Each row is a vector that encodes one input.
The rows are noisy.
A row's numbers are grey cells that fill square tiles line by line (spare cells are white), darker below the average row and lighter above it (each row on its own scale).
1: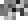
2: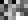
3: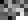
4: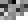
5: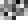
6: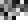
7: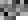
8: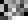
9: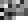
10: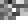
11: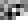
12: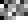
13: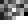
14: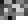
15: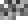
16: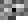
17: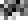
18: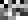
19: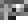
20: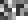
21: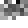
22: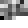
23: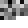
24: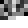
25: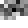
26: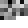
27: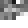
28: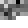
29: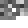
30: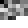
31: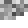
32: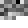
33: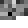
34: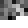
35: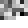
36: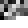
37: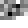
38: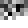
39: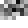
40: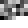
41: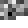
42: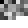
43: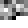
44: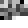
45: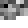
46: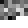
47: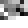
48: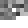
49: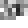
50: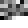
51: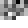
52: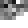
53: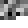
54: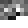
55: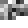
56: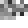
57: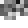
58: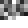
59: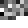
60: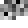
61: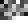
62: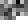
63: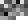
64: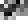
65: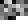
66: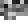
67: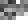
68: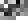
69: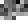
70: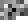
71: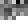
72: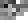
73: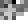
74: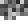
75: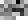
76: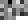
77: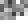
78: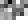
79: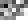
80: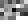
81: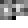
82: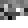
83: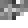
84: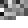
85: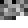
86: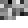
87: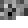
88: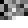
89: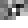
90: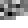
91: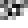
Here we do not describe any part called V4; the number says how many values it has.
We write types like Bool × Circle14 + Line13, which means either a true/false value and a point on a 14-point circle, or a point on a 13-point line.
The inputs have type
(Label8 + Tree7) × V4.
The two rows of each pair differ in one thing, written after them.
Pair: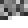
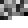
the node of the tree
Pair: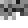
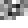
the value of V4
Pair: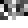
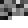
the node of the tree
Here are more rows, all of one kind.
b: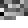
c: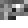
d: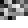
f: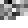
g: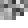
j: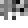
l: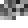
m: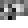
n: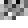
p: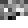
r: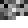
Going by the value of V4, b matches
c, d, m and p.
